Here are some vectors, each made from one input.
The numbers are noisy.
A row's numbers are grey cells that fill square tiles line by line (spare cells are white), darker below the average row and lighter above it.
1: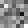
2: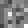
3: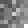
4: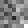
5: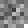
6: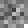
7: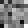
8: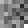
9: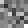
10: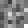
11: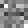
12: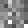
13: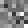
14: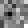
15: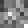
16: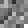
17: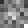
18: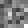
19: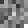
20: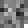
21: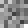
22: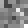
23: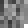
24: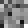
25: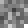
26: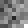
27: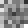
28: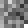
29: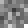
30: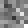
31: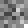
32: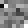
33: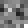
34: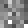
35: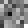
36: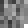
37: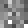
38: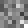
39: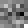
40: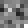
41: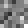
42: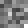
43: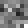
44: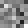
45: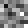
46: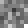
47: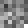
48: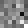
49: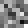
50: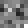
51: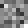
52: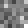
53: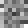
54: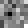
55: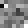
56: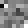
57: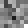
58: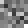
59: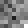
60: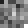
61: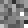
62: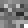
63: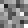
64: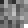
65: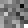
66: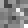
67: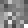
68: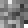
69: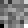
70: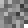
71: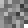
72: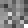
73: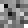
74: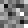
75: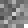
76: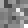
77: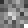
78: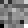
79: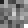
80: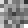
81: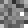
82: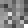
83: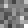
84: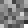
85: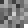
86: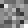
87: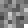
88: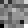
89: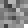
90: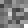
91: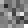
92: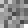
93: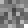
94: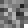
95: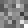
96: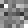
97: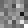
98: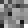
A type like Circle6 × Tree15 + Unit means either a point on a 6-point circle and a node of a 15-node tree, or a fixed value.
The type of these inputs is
(Circle8 + Label7) × Label7.
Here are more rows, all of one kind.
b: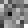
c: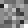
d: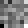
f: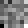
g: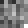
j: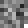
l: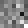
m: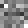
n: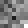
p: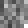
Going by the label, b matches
d and f.
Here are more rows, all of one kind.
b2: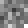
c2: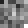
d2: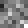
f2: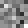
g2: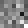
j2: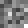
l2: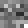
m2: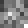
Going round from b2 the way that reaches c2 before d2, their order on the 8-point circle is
b2, f2, c2, m2, j2, d2, l2, g2.
